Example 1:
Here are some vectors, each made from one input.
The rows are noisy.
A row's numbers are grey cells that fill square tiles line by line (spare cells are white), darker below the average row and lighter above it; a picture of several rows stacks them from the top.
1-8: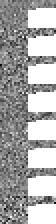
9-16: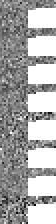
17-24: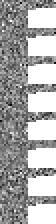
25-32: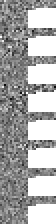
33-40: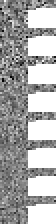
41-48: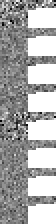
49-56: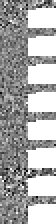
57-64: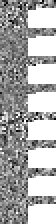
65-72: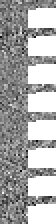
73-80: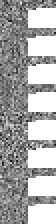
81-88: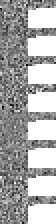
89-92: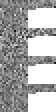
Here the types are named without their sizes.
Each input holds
a point on a line.
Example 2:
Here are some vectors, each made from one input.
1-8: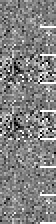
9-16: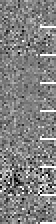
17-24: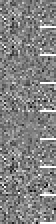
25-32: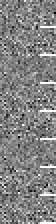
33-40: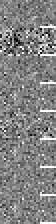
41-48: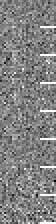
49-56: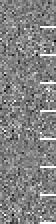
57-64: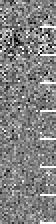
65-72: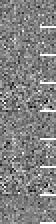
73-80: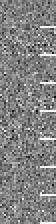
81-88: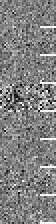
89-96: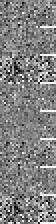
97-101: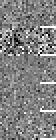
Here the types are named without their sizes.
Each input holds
either a fixed value, or a node of a tree.
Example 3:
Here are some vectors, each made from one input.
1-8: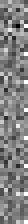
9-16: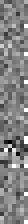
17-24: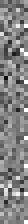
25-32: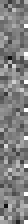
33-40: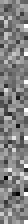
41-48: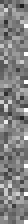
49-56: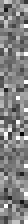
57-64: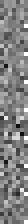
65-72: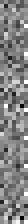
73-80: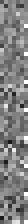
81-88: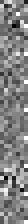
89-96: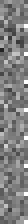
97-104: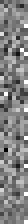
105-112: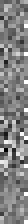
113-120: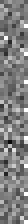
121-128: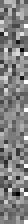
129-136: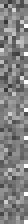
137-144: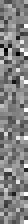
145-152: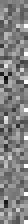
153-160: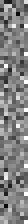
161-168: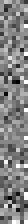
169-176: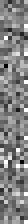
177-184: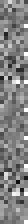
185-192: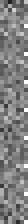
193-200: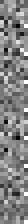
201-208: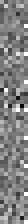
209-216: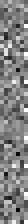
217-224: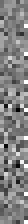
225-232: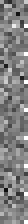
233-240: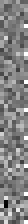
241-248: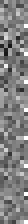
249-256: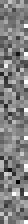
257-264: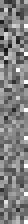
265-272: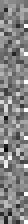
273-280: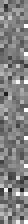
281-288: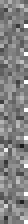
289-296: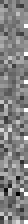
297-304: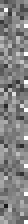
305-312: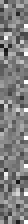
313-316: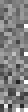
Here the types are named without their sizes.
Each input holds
three true/false values.
